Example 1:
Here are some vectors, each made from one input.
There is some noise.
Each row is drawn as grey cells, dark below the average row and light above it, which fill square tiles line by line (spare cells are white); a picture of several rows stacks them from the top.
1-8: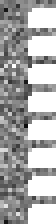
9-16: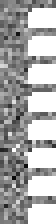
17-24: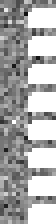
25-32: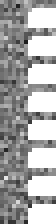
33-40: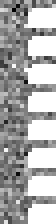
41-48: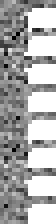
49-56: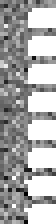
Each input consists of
three true/false values, together with either a point on an 8-point circle, or a fixed value.
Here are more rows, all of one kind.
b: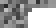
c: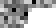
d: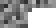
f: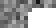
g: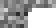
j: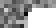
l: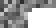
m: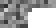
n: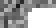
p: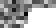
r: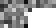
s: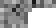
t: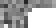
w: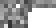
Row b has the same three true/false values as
d, f and r.
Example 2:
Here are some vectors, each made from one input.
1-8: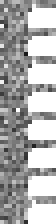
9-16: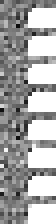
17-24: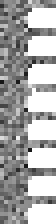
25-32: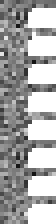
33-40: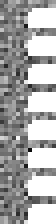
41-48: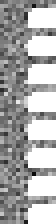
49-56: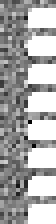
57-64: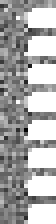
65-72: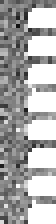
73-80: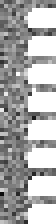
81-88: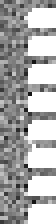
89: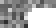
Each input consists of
one of 9 labels and a true/false value.
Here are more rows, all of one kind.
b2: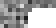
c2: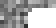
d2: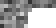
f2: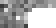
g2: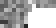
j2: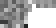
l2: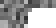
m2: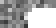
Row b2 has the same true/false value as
d2 and l2.
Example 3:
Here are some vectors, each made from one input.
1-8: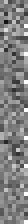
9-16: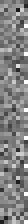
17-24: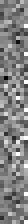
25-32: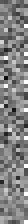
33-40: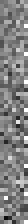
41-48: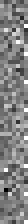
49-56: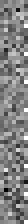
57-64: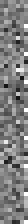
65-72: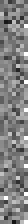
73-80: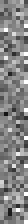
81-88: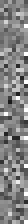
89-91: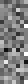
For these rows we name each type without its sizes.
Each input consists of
a point on a line and a true/false value.
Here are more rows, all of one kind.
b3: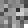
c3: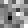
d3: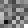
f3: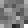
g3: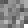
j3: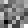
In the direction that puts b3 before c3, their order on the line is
b3, c3, g3, f3, j3, d3.
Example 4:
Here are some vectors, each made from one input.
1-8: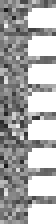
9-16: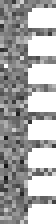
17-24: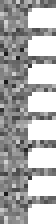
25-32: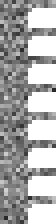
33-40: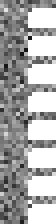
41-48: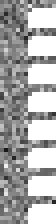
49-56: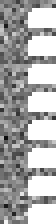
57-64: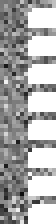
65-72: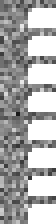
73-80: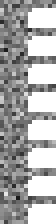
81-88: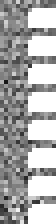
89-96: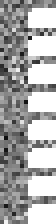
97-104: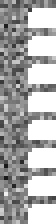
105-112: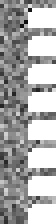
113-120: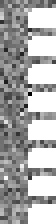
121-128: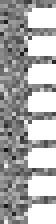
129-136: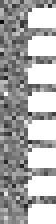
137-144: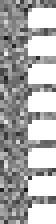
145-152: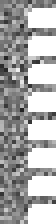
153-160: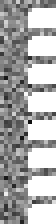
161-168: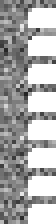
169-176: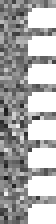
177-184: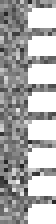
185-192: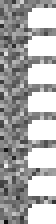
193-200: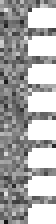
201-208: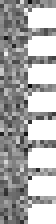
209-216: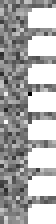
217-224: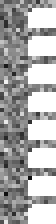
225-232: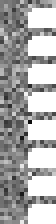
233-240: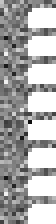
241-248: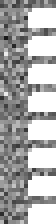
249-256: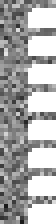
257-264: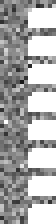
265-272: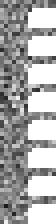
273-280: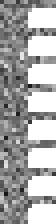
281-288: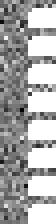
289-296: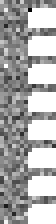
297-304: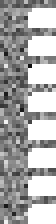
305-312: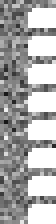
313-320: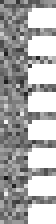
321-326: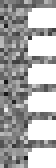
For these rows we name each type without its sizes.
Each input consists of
a list of points on a circle.
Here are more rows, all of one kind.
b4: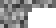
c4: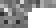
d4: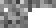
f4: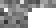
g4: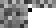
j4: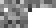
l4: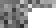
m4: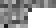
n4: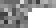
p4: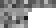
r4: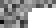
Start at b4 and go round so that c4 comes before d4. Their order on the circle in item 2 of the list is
b4, r4, l4, n4, c4, f4, p4, d4, j4, m4, g4.
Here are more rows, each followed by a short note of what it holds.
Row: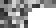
the empty list
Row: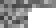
a list of two items
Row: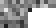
a list of two items
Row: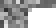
a list of one item
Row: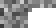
a list of one item
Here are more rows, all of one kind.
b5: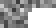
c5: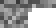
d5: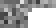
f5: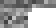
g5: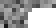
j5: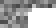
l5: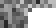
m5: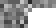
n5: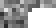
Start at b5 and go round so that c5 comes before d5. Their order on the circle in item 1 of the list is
b5, g5, c5, f5, j5, m5, l5, d5, n5.
